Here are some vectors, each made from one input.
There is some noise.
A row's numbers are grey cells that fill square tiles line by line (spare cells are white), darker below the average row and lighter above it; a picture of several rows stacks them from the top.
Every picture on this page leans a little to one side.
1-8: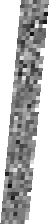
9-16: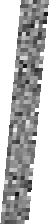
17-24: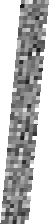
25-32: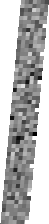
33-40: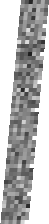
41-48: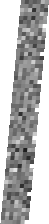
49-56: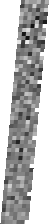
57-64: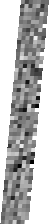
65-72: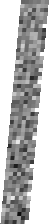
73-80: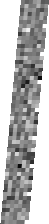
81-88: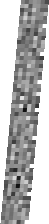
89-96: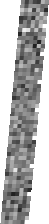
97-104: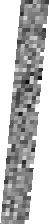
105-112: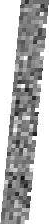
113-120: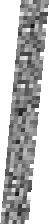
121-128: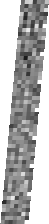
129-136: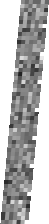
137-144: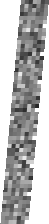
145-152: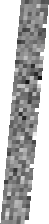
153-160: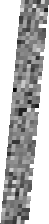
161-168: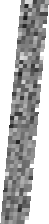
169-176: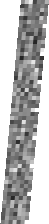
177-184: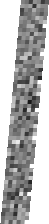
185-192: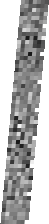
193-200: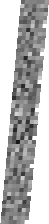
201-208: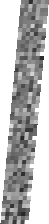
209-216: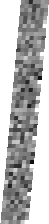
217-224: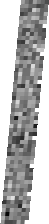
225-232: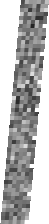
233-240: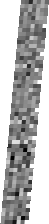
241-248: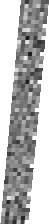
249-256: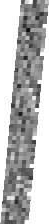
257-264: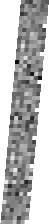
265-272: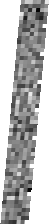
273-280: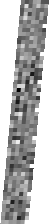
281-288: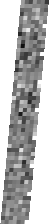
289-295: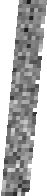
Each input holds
either a node of a 15-node tree, or four true/false values.
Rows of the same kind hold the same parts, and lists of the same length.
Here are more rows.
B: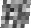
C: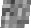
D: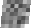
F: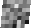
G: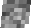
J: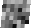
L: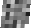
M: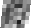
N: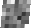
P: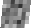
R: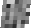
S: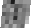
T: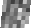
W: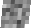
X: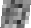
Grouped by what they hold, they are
B, F, J, L, N, R
C, D, G, M, P, S, T, W, X

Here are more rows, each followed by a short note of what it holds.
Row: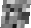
a node of a 15-node tree
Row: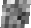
a node of a 15-node tree
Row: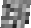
a node of a 15-node tree
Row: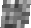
a node of a 15-node tree
